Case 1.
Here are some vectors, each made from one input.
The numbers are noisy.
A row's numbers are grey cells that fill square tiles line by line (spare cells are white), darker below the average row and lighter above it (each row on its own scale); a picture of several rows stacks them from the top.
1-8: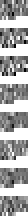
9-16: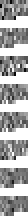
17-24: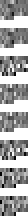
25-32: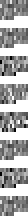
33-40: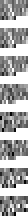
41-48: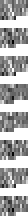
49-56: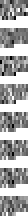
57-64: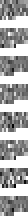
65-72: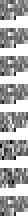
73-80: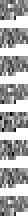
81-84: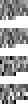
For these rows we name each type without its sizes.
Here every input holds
three true/false values.
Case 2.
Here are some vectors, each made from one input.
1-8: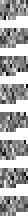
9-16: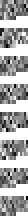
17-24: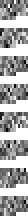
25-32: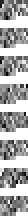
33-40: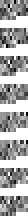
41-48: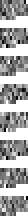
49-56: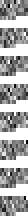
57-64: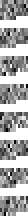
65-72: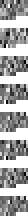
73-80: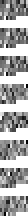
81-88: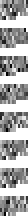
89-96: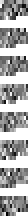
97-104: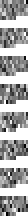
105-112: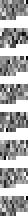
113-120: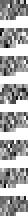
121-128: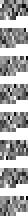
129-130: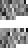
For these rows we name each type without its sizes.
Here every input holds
four true/false values.
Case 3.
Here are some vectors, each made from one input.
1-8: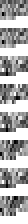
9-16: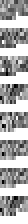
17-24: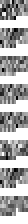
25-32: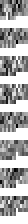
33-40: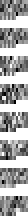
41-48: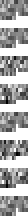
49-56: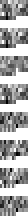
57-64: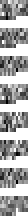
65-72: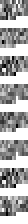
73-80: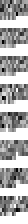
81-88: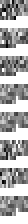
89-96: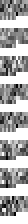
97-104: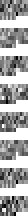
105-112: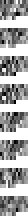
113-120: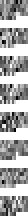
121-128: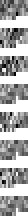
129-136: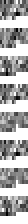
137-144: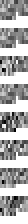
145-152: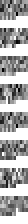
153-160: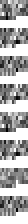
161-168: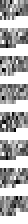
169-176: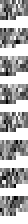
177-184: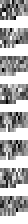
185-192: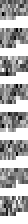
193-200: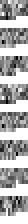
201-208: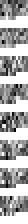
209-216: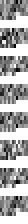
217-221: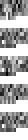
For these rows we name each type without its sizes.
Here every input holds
four true/false values.
